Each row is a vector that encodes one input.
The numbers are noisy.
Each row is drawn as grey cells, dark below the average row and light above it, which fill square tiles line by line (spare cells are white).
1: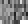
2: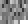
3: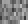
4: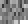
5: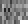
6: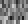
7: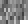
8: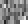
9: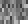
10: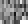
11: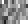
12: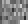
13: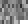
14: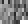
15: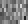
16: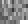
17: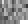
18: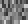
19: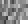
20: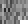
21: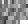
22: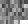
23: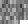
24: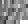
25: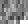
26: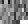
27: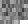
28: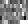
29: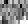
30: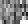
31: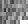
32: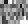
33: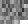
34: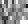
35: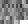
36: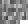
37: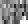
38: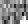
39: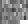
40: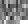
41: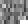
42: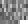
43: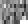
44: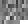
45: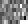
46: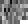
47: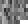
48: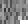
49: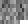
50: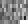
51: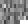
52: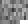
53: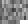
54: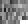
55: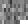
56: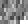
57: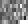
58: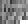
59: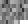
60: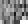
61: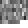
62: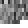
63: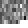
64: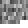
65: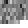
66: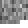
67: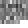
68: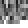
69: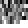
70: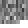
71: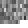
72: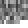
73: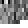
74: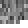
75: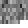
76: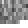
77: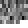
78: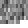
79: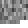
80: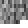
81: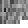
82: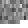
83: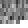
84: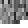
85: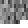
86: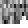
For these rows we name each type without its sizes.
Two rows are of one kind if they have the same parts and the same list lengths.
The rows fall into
2 kinds.
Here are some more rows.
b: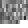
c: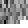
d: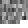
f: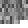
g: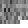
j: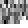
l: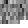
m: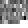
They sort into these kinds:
b, c, d, g, j, m
f, l

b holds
a point on a line.
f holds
a node of a tree.
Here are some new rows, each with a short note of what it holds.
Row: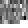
a point on a line
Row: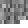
a point on a line
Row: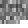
a node of a tree
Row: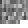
a point on a line
